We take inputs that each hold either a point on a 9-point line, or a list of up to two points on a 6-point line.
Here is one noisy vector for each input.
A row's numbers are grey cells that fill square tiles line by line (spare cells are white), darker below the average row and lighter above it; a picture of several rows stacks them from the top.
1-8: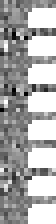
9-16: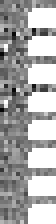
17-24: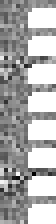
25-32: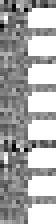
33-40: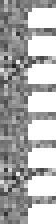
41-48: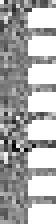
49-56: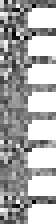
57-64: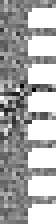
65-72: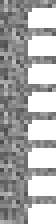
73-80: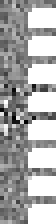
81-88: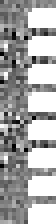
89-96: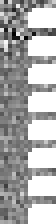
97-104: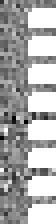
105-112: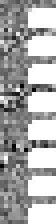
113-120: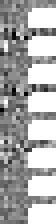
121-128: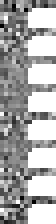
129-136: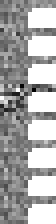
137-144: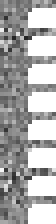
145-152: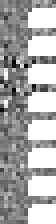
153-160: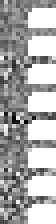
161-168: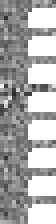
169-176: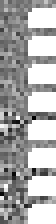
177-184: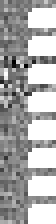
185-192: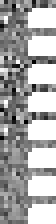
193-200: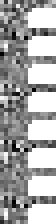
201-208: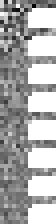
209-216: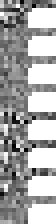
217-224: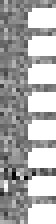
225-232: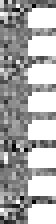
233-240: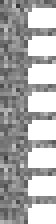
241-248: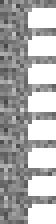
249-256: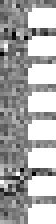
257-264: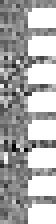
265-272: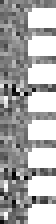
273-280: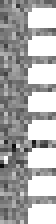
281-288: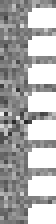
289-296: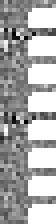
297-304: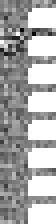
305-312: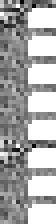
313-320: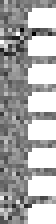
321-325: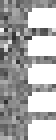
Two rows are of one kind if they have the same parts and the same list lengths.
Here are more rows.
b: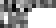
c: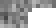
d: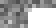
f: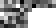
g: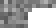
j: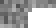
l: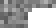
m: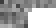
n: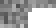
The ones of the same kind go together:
b, f
c, j, m, n
d
g, l

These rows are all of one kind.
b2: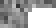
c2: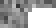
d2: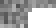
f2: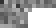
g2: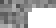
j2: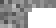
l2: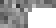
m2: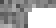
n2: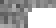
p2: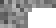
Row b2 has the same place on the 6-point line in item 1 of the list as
c2 and l2.
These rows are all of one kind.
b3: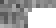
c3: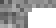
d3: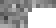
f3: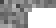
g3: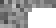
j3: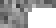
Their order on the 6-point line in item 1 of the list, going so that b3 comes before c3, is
d3, b3, c3, f3, g3, j3.
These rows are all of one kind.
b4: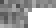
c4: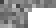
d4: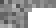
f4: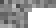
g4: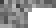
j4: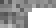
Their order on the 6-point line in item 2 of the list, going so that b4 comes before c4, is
b4, c4, g4, f4, d4, j4.
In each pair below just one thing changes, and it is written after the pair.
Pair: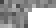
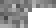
the place on the 6-point line in item 1 of the list
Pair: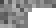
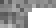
the place on the 6-point line in item 1 of the list
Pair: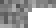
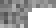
the place on the 6-point line in item 2 of the list
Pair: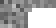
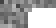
the place on the 6-point line in item 2 of the list
